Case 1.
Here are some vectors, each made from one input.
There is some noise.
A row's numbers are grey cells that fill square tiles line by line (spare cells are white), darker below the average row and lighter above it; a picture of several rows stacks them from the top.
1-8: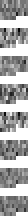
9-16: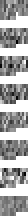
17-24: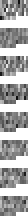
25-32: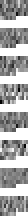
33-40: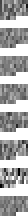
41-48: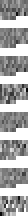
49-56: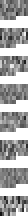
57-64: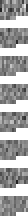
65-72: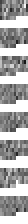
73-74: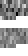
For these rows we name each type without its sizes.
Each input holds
either a point on a line, or three true/false values.
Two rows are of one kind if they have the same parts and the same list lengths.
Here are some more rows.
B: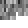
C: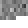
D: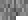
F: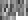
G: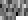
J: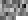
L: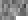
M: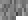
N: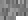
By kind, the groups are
B, F
C, D, G, J, L, M, N

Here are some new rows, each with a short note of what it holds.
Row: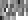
a point on a line
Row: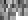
a point on a line
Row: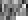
a point on a line
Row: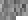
three true/false values
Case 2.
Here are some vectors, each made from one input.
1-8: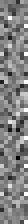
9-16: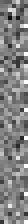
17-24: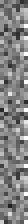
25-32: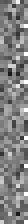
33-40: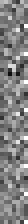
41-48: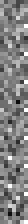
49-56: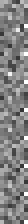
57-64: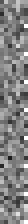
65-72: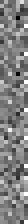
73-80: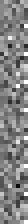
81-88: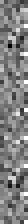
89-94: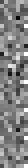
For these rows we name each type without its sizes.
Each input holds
a point on a line and a true/false value.
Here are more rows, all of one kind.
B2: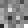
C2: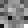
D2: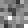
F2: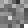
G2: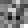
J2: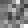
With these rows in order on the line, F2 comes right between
B2 and D2.
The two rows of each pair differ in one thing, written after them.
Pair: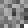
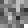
the place on the line
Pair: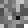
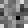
the place on the line
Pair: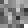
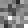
the place on the line
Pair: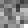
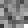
the place on the line
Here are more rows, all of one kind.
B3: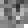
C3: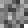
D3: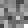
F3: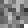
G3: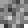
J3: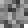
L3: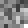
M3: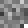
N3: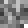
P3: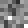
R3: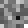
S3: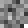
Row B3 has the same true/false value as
D3 and L3.
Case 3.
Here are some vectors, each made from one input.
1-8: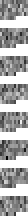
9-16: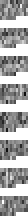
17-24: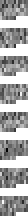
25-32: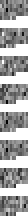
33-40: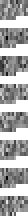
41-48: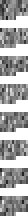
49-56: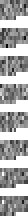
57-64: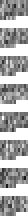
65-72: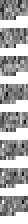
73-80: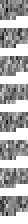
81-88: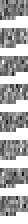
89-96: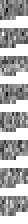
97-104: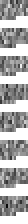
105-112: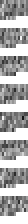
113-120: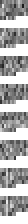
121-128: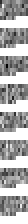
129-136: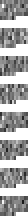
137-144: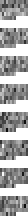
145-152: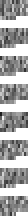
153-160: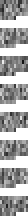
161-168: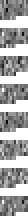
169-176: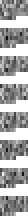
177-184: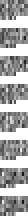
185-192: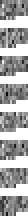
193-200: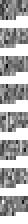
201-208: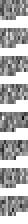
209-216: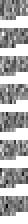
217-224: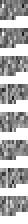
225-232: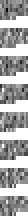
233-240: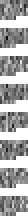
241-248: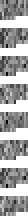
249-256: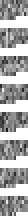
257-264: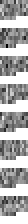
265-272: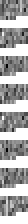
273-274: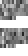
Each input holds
either a node of an 11-node tree, or a node of a 19-node tree.
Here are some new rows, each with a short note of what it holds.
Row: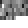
a node of an 11-node tree
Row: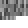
a node of an 11-node tree
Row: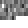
a node of an 11-node tree
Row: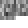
a node of an 11-node tree
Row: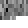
a node of an 11-node tree
